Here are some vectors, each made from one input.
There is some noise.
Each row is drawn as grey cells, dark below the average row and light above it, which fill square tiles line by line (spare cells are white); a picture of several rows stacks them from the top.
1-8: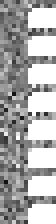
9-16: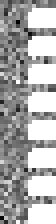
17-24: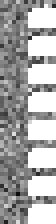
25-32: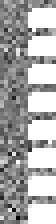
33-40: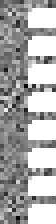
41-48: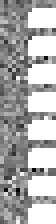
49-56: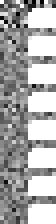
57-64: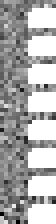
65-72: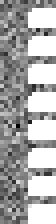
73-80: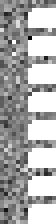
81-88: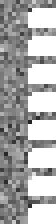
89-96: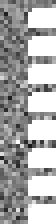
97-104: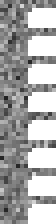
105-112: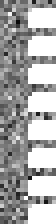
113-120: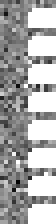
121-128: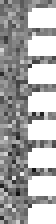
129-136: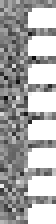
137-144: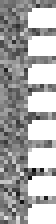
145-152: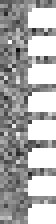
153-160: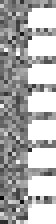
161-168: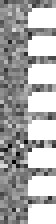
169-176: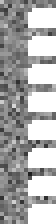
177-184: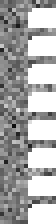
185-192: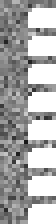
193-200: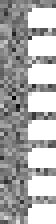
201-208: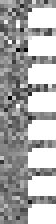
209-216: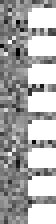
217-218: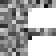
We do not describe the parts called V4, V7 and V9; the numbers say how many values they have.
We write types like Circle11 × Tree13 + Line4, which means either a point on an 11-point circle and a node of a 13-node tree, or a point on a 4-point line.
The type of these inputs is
Bool × Bool × Bool + (Line6 + Line8) × V7 + V4 × V9.
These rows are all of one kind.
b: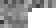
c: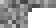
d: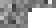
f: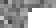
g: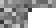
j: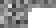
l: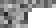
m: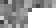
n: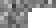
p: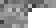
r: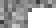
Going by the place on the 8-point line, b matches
c and r.
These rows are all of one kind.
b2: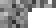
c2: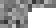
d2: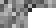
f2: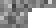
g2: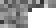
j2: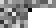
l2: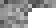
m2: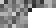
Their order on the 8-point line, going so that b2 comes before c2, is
d2, f2, b2, c2, j2, g2, l2, m2.
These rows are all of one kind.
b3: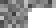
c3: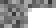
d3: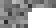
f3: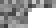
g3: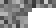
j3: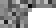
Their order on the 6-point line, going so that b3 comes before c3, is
f3, b3, j3, d3, g3, c3.
